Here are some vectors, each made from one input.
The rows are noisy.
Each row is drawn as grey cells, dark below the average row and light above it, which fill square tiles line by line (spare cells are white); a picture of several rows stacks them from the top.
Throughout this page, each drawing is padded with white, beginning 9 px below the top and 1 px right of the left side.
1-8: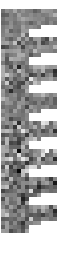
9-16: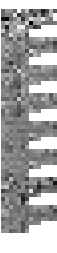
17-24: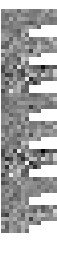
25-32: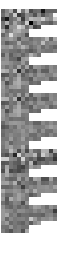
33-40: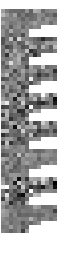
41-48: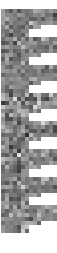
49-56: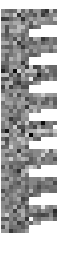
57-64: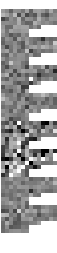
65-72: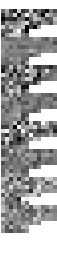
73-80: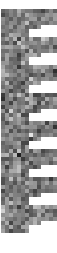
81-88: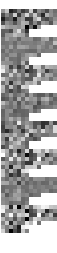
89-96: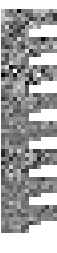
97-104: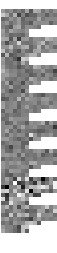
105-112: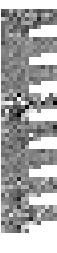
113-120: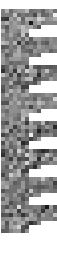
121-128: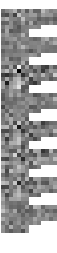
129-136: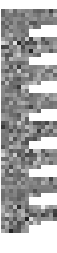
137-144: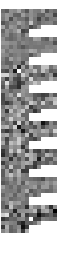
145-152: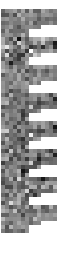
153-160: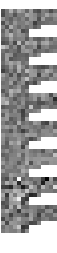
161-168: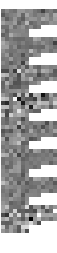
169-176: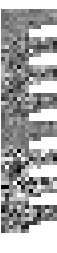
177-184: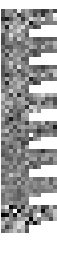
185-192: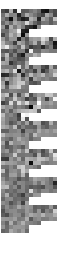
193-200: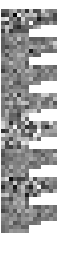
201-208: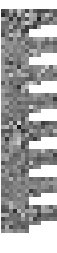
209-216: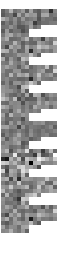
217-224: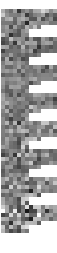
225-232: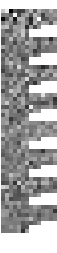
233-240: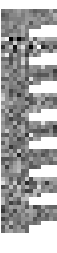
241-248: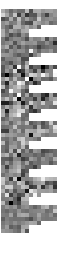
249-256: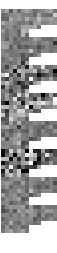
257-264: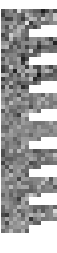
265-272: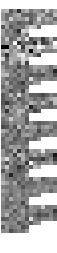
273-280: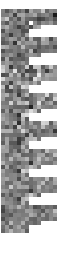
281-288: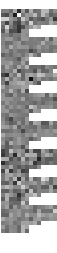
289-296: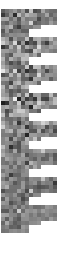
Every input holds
a list of up to two points on a 6-point circle.
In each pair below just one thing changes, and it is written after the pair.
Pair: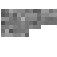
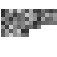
the place on the 6-point circle in item 2 of the list
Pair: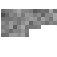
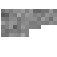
the place on the 6-point circle in item 2 of the list
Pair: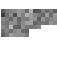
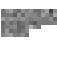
the place on the 6-point circle in item 1 of the list
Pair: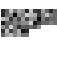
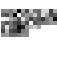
the place on the 6-point circle in item 1 of the list
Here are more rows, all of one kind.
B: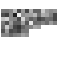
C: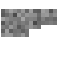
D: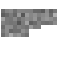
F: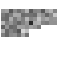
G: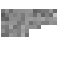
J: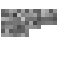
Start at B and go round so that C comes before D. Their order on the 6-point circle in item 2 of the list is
B, J, C, G, D, F.
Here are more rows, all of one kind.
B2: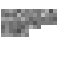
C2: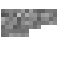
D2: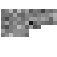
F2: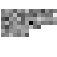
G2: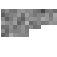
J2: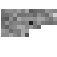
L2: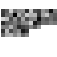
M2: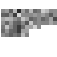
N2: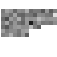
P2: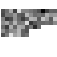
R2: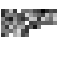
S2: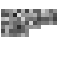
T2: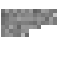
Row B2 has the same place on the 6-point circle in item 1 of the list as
D2, F2, L2 and N2.
